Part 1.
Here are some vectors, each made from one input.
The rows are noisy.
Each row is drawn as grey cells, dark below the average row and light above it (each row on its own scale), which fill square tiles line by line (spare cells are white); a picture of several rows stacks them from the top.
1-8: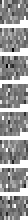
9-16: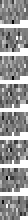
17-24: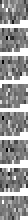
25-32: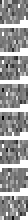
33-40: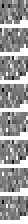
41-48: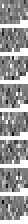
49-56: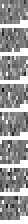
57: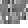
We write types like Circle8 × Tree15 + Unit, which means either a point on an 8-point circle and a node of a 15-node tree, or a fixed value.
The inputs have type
Bool × Bool × Bool × Bool + Unit.
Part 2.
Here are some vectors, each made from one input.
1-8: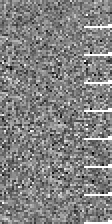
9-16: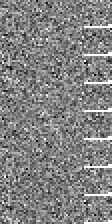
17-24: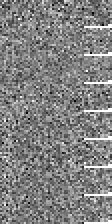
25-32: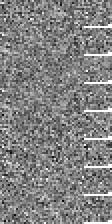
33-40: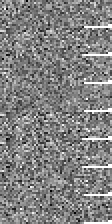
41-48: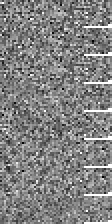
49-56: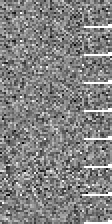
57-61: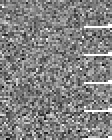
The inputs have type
Circle13.
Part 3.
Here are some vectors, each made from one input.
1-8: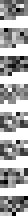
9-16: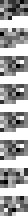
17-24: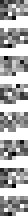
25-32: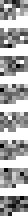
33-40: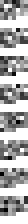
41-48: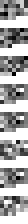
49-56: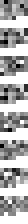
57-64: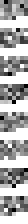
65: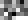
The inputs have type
Label12.
